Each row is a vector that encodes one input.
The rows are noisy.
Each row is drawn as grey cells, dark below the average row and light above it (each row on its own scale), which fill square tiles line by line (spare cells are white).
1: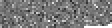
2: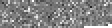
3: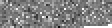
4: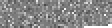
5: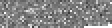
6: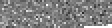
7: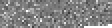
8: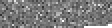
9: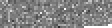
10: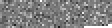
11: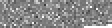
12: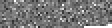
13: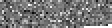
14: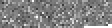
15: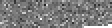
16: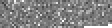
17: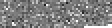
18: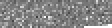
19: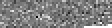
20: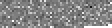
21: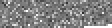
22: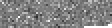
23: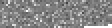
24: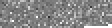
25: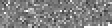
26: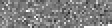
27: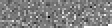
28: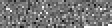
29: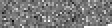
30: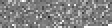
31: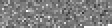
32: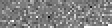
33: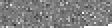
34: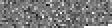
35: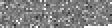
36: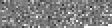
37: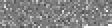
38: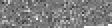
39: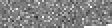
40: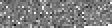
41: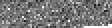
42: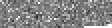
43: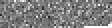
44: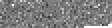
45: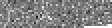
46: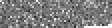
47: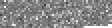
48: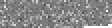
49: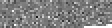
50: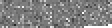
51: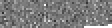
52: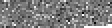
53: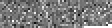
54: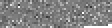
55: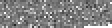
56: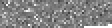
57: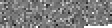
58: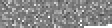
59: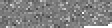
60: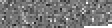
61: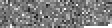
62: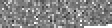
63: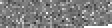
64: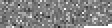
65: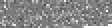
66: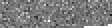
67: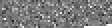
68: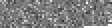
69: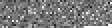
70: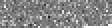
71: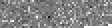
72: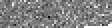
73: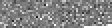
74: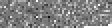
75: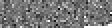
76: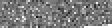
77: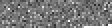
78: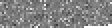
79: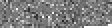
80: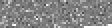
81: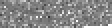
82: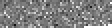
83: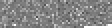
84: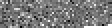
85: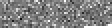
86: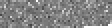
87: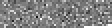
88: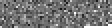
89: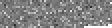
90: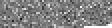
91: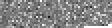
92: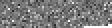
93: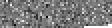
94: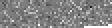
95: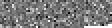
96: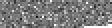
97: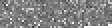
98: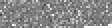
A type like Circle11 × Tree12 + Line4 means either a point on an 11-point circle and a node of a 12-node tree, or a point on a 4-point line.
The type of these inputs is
Label12 × Line10.
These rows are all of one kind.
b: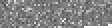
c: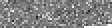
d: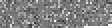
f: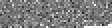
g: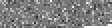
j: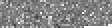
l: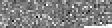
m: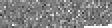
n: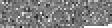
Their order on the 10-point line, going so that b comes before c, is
f, m, n, b, j, d, g, l, c.
